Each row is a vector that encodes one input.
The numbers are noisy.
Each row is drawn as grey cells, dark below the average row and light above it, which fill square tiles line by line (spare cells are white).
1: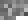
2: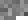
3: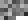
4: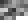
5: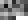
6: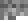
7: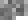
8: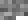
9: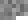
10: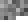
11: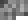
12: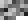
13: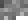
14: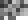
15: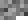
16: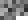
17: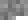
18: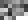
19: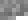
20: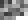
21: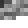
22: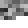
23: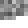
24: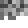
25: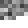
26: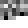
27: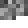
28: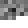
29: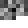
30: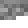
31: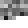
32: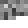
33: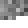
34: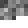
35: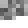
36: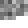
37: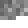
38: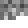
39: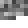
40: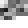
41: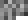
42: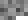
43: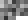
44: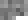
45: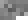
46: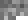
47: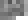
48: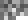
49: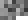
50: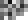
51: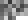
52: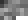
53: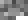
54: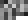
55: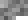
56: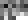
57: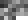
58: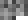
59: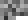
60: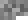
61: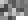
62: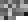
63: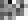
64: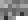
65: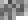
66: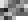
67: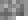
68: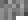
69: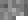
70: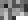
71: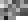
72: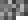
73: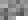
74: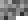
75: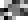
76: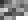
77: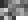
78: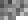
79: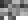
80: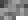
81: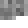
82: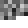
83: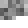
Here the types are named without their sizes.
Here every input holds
a point on a line and a true/false value.
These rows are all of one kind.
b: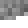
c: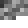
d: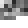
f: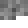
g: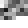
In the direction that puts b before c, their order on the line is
b, g, d, f, c.
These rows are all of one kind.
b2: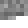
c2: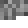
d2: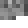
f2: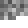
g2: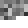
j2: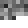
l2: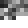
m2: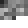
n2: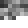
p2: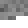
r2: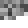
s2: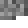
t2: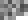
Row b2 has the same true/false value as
r2 and t2.
